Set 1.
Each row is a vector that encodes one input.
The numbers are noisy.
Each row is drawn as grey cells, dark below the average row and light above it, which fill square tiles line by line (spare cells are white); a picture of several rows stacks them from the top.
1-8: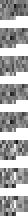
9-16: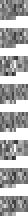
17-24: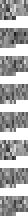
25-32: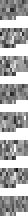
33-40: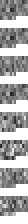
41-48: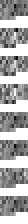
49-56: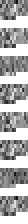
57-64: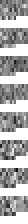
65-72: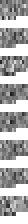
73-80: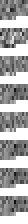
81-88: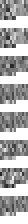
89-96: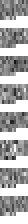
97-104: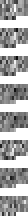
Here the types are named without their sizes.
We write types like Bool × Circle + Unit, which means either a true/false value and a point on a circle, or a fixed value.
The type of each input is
Line + Tree.
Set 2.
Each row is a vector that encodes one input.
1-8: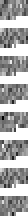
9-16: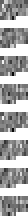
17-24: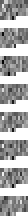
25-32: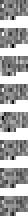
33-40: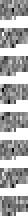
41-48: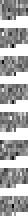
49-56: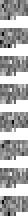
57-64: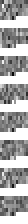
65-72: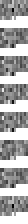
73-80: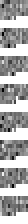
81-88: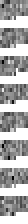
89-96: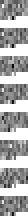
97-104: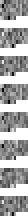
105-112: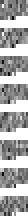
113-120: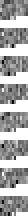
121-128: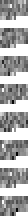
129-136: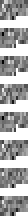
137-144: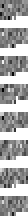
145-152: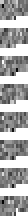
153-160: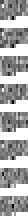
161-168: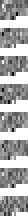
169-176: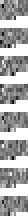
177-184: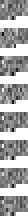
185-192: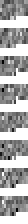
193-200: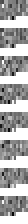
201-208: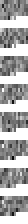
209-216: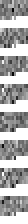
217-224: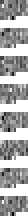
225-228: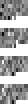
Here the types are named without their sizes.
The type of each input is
Circle + Label.
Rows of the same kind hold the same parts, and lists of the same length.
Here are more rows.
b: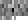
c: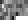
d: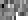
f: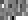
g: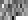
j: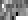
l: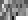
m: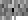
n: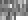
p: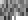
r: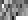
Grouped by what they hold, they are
b, d, m, n, p
c, f, g, j, l, r

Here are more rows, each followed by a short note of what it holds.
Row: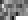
a point on a circle
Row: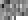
a label
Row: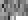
a label
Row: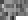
a point on a circle
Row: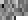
a label
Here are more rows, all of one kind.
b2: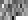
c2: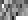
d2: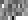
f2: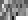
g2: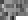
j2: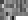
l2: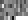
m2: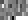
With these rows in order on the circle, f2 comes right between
c2 and g2.
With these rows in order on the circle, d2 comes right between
b2 and m2.
